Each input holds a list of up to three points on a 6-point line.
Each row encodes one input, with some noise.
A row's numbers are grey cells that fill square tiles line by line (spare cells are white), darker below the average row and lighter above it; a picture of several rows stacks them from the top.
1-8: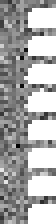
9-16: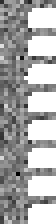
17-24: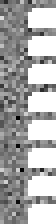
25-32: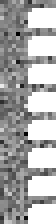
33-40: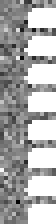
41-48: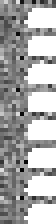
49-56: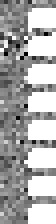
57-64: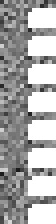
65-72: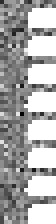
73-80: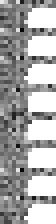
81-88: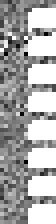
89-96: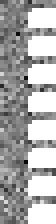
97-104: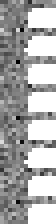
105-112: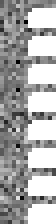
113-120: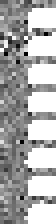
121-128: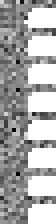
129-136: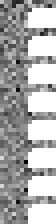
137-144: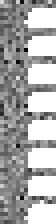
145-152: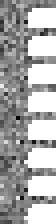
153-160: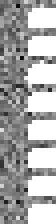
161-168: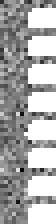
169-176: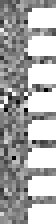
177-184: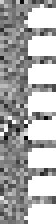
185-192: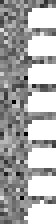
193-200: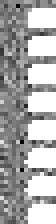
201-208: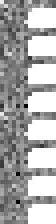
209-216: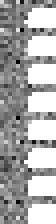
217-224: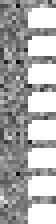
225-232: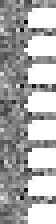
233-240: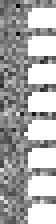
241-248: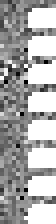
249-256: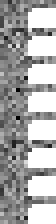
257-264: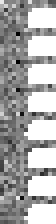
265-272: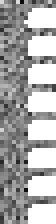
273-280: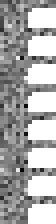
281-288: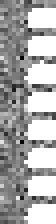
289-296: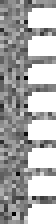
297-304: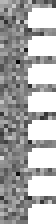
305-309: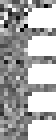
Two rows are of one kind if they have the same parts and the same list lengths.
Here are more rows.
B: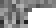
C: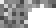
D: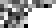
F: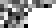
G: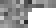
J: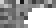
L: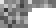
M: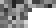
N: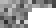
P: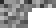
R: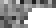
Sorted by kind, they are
B, C
D, F
G, J, L, M
N, P, R

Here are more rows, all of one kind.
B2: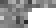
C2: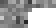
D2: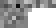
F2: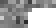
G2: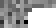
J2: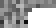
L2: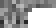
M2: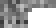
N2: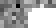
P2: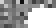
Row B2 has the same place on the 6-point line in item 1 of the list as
C2 and F2.
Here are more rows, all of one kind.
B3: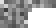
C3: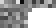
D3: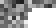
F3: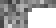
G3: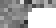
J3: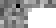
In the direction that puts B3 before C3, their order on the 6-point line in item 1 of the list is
F3, G3, J3, B3, C3, D3.
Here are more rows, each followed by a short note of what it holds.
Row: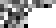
the empty list
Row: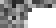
a list of three items
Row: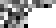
the empty list
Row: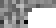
a list of two items
